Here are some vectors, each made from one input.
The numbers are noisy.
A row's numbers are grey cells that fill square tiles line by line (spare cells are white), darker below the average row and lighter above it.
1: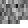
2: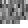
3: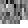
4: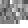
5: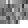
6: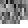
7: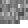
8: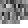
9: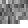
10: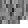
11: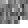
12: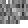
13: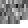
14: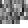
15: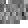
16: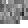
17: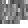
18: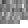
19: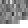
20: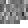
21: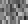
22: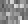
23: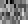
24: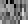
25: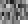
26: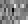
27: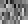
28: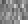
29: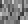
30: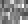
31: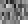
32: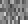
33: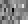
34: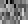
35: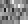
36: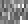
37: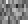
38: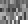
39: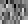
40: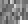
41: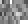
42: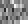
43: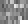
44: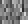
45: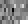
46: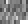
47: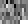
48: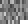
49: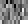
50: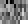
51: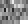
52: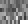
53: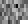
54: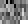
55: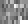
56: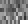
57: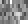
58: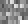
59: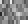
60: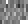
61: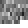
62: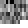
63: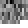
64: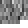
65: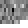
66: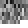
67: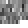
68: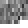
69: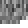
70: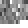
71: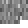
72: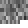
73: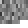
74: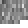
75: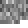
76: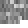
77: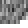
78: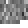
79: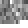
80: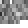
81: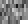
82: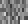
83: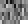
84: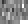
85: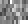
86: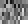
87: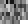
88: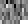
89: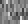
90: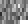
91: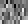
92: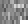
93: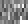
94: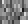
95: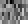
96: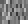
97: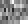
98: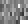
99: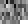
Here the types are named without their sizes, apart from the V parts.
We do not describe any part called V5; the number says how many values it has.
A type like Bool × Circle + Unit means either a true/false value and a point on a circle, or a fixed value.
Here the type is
Bool × List(V5) + Line × Line.
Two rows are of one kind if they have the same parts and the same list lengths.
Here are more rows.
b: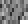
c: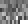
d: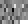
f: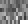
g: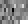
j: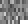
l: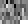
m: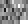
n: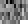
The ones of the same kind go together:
b
c, f, j
d, g, m
l, n

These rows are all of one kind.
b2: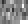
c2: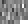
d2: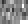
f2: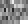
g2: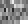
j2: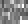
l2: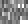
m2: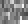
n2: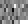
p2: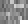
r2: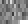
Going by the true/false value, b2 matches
c2, d2, n2 and r2.
